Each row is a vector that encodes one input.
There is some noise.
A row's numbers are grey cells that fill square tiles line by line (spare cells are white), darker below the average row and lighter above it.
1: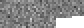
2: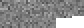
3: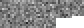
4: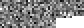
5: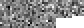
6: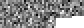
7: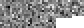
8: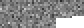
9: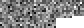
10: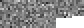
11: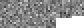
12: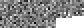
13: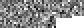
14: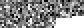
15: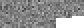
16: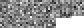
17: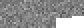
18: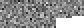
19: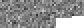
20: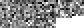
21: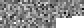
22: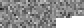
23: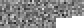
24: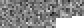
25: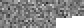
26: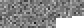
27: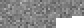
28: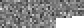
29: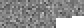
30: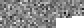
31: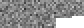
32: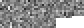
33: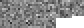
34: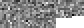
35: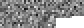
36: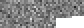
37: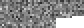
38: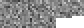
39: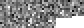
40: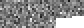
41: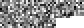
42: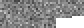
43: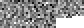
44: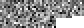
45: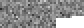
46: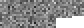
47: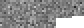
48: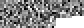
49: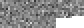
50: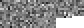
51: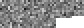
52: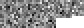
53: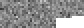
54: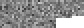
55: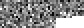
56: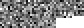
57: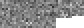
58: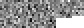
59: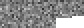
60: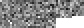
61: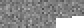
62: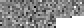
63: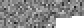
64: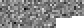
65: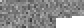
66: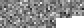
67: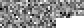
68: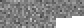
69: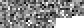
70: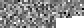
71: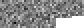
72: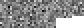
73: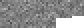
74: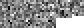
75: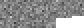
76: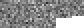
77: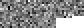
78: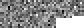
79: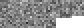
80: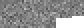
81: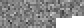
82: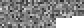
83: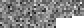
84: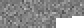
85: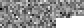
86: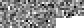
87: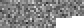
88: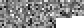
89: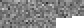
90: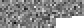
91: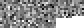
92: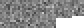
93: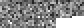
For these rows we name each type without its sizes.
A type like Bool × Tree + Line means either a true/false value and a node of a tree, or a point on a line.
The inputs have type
Circle + Tree.
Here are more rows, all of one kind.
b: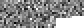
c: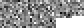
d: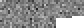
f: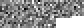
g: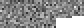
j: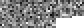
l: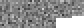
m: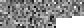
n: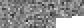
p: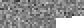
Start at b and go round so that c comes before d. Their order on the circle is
b, n, c, p, d, m, l, j, f, g.
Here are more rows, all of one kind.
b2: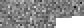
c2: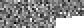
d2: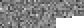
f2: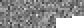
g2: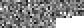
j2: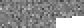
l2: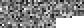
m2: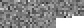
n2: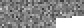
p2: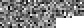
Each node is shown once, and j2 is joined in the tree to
d2, f2 and m2.
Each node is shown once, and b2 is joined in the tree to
g2 and m2.
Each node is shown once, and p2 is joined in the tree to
c2.
